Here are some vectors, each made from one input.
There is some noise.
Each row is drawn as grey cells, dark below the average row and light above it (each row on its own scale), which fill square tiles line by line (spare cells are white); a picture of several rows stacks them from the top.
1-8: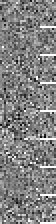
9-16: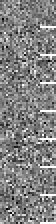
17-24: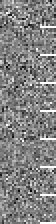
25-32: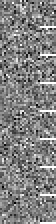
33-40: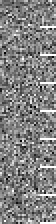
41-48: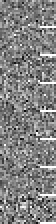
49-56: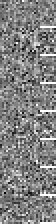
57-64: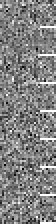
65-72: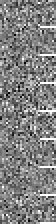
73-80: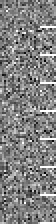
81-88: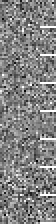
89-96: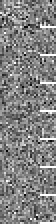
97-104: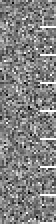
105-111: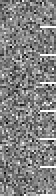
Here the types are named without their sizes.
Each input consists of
a true/false value, together with either a label, or a point on a line.
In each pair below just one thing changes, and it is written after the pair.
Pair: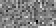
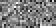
the place on the line
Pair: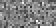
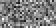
the true/false value
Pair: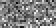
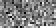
the place on the line
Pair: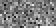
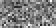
the true/false value
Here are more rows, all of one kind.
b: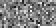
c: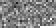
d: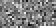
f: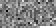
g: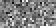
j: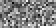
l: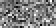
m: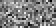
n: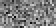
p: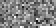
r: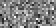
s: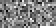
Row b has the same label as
c, p, r and s.
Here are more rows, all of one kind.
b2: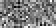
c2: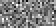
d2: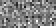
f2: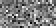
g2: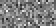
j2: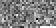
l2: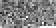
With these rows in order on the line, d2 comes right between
b2 and f2.
